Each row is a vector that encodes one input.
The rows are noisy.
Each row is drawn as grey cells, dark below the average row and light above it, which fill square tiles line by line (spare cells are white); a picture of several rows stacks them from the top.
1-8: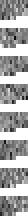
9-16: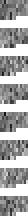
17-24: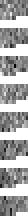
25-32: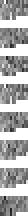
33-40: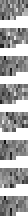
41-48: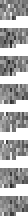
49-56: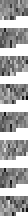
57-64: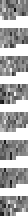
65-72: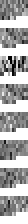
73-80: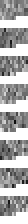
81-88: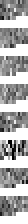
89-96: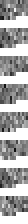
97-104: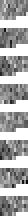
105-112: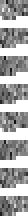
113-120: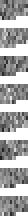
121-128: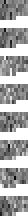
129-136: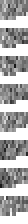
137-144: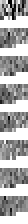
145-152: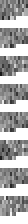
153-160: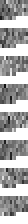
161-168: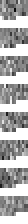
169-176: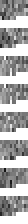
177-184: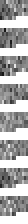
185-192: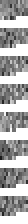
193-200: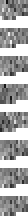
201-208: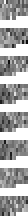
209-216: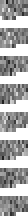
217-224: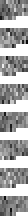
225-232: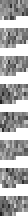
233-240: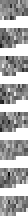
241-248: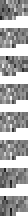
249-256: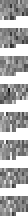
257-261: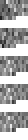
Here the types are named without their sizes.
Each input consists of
either a fixed value, or four true/false values.
